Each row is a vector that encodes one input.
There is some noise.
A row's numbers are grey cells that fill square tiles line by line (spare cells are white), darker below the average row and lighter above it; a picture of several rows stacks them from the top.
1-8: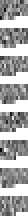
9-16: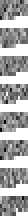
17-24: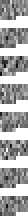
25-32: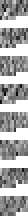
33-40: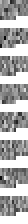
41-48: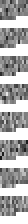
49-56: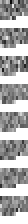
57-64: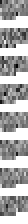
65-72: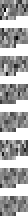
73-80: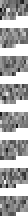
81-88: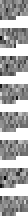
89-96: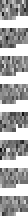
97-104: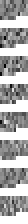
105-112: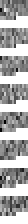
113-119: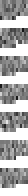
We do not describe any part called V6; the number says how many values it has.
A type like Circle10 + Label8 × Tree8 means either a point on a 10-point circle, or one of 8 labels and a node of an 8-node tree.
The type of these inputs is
Label4 × (Line5 + List2(V6)).
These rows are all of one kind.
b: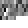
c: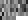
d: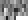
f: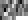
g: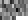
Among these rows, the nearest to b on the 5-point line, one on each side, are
c and d.
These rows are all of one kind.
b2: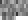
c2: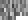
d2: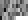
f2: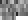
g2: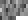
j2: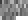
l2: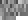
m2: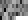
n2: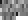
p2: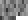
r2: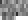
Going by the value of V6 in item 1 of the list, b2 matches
c2 and r2.
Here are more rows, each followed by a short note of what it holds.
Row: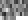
one of 4 labels, together with the empty list
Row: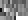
one of 4 labels, together with the empty list
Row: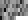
one of 4 labels, together with a list of one item
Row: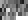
one of 4 labels, together with the empty list
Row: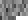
one of 4 labels, together with a list of one item
